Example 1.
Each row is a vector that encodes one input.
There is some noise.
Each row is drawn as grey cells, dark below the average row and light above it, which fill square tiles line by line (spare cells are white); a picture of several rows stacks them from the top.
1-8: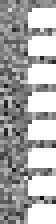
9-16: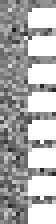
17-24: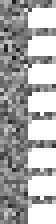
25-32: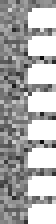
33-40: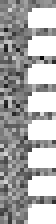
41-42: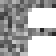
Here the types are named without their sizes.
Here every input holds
a node of a tree.
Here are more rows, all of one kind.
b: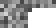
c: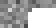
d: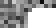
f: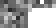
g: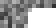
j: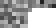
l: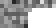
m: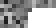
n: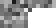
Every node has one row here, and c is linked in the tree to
b, j and l.
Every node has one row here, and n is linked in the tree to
l.
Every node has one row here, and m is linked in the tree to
b.
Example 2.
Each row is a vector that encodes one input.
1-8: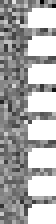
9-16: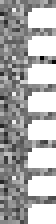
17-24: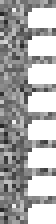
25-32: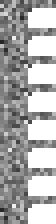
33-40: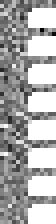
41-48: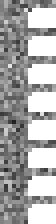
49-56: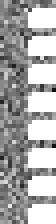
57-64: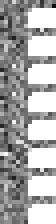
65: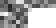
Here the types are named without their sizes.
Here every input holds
a node of a tree.
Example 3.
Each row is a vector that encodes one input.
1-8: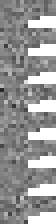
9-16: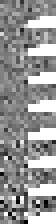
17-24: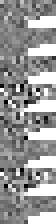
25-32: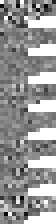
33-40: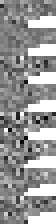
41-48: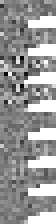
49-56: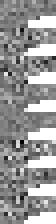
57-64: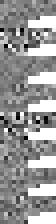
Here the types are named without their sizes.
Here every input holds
a point on a line.
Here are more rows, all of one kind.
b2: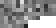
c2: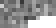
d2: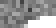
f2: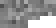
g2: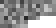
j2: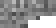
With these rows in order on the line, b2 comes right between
g2 and j2.
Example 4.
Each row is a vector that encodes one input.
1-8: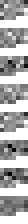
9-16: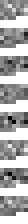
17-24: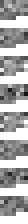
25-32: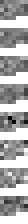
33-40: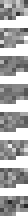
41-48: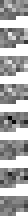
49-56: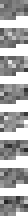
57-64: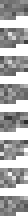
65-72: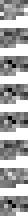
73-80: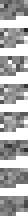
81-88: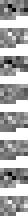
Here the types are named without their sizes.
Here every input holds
a point on a line.
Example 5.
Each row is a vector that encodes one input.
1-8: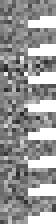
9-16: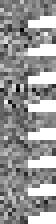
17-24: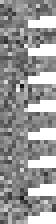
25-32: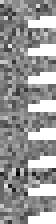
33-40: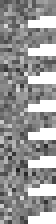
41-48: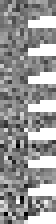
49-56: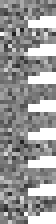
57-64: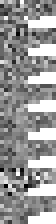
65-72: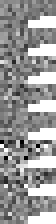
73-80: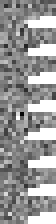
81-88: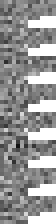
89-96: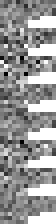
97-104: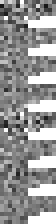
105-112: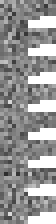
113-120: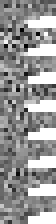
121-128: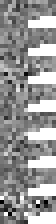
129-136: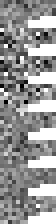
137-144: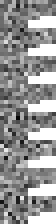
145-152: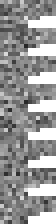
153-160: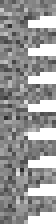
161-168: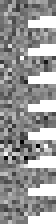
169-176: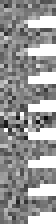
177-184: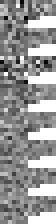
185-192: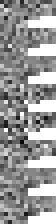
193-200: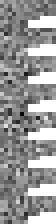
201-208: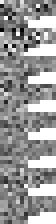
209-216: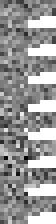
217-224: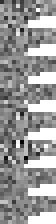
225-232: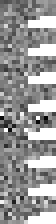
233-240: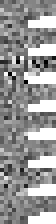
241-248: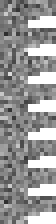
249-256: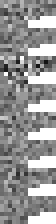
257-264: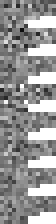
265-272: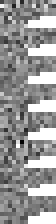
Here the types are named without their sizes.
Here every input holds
a point on a line.
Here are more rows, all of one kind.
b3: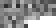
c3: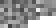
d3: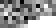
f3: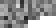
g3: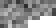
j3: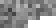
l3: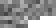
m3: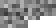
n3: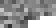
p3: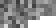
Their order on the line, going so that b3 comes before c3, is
b3, g3, d3, p3, c3, n3, f3, j3, l3, m3.
